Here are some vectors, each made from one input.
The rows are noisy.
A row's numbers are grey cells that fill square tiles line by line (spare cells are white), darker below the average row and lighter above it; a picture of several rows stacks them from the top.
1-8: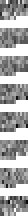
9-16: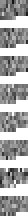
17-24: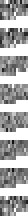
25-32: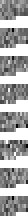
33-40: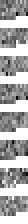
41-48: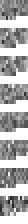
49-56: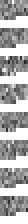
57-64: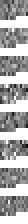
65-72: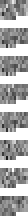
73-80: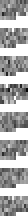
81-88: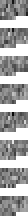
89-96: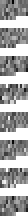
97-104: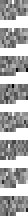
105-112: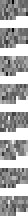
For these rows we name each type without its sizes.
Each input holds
either a point on a line, or four true/false values.
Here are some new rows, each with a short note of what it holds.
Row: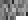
four true/false values
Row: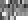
a point on a line
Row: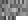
four true/false values
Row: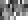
a point on a line
